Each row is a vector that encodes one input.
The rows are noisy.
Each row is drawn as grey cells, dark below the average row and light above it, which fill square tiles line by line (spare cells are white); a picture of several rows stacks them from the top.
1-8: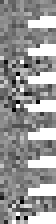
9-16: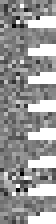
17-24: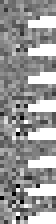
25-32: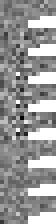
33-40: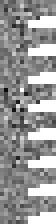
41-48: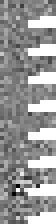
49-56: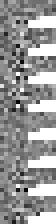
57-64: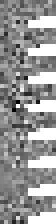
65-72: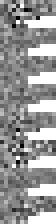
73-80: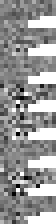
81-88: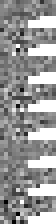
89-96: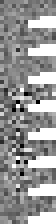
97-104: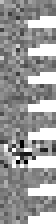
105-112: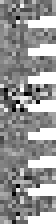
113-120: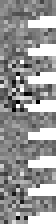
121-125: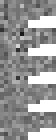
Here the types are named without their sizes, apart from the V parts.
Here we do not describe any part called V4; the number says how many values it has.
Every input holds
a point on a circle and a value of V4, together with either a point on a circle, or a fixed value.
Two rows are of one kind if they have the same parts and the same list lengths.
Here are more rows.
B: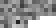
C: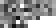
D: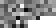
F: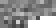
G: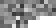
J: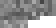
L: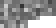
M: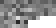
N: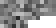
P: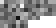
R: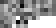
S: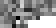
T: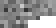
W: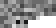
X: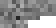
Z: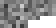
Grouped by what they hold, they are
B, C, D, G, J, P, R, T, W, X
F, L, M, N, S, Z

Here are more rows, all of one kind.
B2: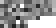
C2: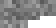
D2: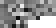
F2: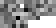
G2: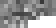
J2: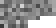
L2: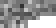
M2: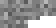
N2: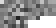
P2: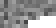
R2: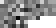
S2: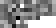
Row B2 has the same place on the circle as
G2 and J2.
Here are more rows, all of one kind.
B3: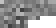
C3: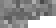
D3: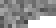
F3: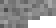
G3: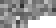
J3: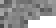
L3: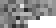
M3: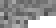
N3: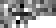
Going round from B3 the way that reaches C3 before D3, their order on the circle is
B3, N3, G3, L3, F3, C3, M3, J3, D3.
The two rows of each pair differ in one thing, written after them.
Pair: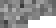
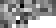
the place on one of the two circles
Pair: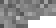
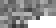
the place on one of the two circles
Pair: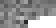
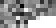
the value of V4
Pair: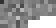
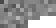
the place on one of the two circles
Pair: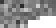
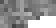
the value of V4
